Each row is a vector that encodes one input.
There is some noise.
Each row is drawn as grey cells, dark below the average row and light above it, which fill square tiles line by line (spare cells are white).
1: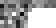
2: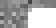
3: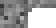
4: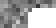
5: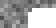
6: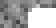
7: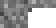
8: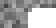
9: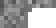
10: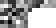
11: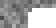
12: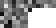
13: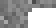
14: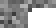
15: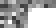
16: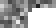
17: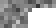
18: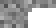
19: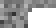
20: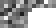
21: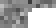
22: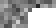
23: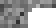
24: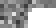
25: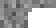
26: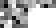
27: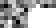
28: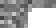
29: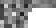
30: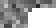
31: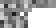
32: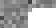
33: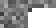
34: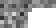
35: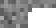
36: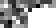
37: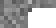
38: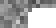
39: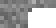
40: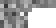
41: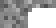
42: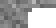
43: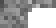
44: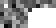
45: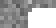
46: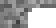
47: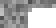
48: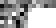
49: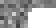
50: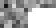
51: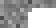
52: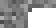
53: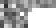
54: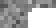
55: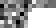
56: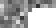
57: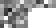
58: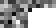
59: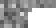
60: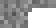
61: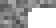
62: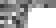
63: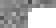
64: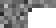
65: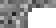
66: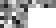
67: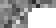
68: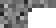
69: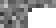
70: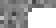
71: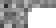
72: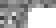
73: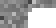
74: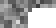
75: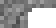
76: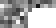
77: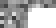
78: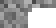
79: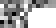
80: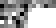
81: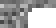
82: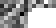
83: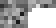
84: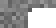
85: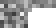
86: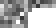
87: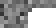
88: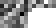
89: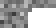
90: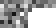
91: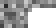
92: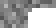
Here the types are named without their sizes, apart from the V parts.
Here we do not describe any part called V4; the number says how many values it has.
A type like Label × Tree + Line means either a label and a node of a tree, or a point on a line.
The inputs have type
List(Line × V4).
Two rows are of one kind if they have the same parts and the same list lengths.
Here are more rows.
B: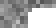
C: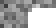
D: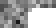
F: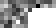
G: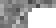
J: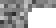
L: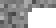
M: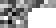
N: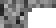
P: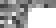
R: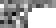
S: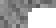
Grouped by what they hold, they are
B, F, G, P, S
C, D, J, L, N, R
M

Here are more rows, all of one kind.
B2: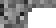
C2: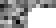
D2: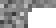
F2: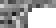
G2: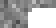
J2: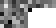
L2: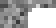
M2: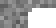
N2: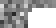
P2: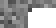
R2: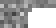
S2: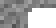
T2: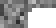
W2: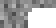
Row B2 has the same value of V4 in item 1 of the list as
C2, M2 and W2.
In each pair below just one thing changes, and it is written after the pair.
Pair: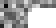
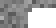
the place on the line in item 2 of the list
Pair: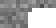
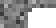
the place on the line in item 2 of the list
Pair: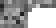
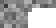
the place on the line in item 1 of the list
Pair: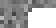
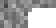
the value of V4 in item 2 of the list
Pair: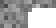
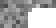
the value of V4 in item 2 of the list
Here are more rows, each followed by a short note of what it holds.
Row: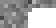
a list of one item
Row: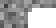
a list of two items
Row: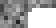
a list of two items
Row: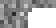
a list of two items
